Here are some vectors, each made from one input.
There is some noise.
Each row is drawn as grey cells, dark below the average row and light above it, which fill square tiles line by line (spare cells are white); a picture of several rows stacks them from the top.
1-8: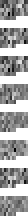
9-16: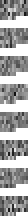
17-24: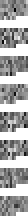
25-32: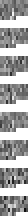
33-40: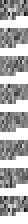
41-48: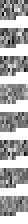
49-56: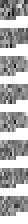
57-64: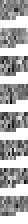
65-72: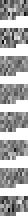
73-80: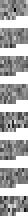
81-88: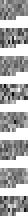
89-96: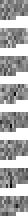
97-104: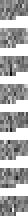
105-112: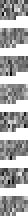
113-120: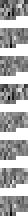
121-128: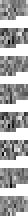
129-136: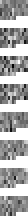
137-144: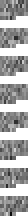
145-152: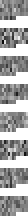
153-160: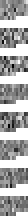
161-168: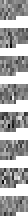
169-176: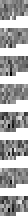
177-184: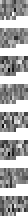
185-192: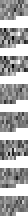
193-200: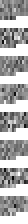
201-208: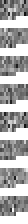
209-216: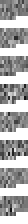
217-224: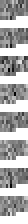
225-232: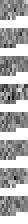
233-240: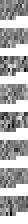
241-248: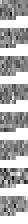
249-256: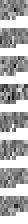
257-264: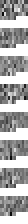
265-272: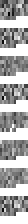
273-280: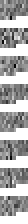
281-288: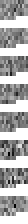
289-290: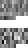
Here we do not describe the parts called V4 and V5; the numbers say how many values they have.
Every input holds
either a node of a 9-node tree, a true/false value and a value of V4, or a value of V5.
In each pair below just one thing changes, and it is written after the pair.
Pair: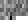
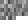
the value of V4
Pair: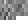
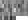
the node of the tree
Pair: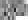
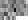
the value of V4
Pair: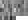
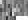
the true/false value
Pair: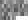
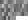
the node of the tree
